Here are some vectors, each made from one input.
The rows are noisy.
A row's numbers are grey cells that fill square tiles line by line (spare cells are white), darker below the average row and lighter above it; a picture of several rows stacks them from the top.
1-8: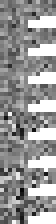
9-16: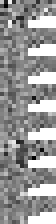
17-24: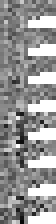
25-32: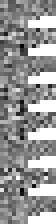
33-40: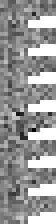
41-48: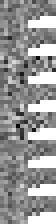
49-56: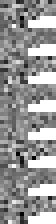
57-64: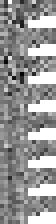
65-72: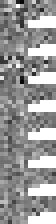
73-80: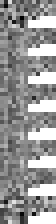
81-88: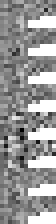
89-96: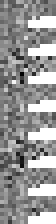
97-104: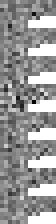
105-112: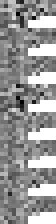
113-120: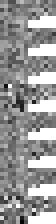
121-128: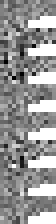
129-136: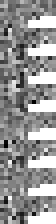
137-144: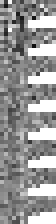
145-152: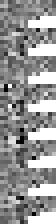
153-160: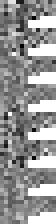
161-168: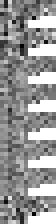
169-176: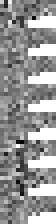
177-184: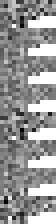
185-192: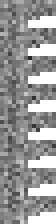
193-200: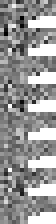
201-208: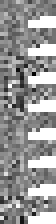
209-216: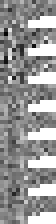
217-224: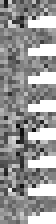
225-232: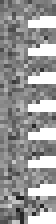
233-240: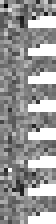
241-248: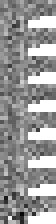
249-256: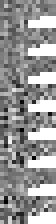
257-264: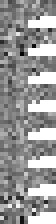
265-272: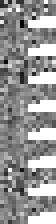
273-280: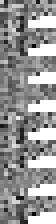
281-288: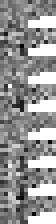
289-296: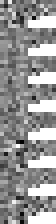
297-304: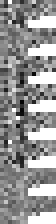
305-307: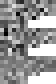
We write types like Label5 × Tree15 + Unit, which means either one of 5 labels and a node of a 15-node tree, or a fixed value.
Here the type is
(Bool × Circle11 + Unit) × Line13 + List2(Line9).
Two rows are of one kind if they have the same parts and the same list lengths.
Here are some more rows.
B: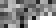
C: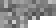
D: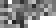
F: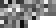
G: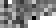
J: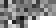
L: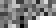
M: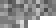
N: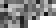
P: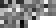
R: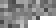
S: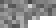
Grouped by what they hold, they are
B, L, N
C, M, S
D, G, J
F, P
R

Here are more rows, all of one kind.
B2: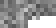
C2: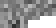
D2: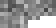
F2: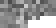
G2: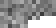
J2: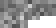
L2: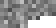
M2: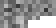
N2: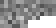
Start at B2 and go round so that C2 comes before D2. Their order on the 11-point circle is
B2, M2, L2, N2, C2, J2, D2, F2, G2.
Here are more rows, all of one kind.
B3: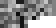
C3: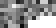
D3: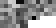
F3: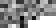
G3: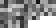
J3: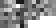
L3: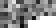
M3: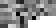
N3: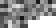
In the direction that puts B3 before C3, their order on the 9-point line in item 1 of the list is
D3, J3, B3, M3, F3, C3, L3, N3, G3.
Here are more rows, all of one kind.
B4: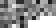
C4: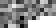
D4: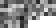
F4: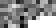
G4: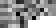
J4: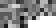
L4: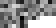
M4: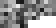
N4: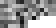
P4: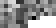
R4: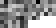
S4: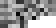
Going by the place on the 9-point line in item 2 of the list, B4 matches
N4, R4 and S4.
